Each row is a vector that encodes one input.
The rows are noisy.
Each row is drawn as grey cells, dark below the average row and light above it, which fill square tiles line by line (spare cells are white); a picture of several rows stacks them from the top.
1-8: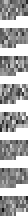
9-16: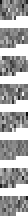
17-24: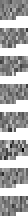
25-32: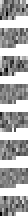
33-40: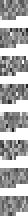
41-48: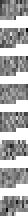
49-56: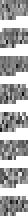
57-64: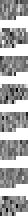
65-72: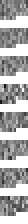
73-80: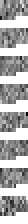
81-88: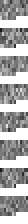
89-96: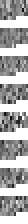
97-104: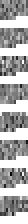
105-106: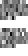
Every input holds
a point on a 4-point line, together with either a point on a 5-point circle and a true/false value, or a point on a 4-point line.
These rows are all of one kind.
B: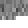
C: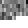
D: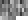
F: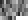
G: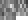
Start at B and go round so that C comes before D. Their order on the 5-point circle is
B, F, C, D, G.
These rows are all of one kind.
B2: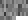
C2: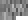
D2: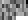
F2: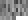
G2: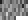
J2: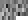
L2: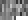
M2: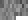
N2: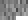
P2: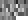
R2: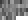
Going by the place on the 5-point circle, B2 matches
F2, J2, L2 and N2.
